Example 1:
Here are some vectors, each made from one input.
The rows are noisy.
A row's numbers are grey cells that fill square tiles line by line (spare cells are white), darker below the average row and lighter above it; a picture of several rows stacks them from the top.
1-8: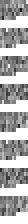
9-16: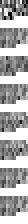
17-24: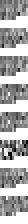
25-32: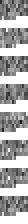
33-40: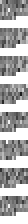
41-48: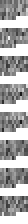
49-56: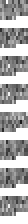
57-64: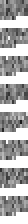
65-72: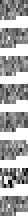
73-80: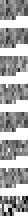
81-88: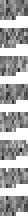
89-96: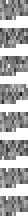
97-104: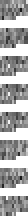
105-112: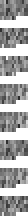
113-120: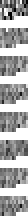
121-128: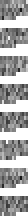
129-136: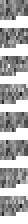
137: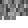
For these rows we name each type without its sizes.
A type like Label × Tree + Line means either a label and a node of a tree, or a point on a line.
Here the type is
Circle + Unit.
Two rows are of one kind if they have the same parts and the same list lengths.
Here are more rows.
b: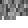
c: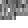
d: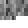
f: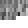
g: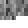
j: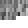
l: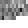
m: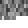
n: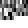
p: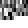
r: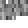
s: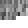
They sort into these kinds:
b, c, d, f, g, j, l, m, r, s
n, p

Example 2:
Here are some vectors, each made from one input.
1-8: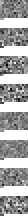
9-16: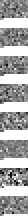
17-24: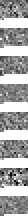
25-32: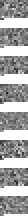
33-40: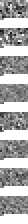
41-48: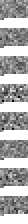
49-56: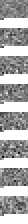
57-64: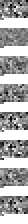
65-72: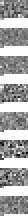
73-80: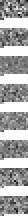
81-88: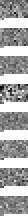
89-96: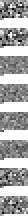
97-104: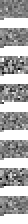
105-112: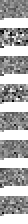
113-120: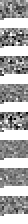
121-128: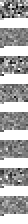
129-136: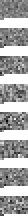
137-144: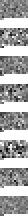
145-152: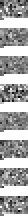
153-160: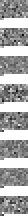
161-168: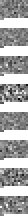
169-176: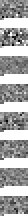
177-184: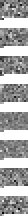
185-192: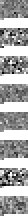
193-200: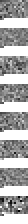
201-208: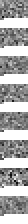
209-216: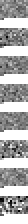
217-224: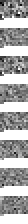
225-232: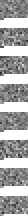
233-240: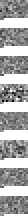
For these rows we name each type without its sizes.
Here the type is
Tree.
